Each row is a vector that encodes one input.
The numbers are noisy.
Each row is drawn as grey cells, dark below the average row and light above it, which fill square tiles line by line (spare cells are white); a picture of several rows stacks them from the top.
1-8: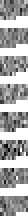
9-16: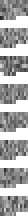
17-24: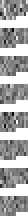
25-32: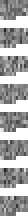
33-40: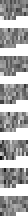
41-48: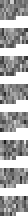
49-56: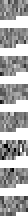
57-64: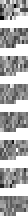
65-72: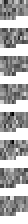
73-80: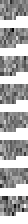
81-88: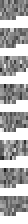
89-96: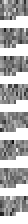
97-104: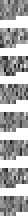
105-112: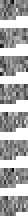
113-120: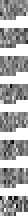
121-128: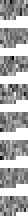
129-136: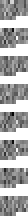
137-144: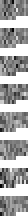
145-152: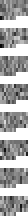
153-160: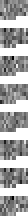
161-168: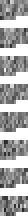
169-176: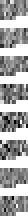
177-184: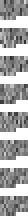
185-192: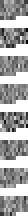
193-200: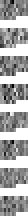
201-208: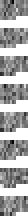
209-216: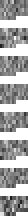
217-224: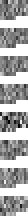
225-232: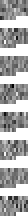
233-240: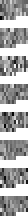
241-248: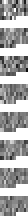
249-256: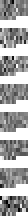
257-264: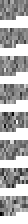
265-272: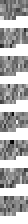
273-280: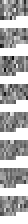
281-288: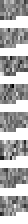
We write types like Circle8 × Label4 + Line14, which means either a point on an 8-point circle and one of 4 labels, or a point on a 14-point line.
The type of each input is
Bool × Bool × Bool + Unit.
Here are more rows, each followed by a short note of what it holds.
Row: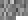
three true/false values
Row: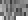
three true/false values
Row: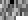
three true/false values
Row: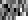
a fixed value
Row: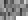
three true/false values
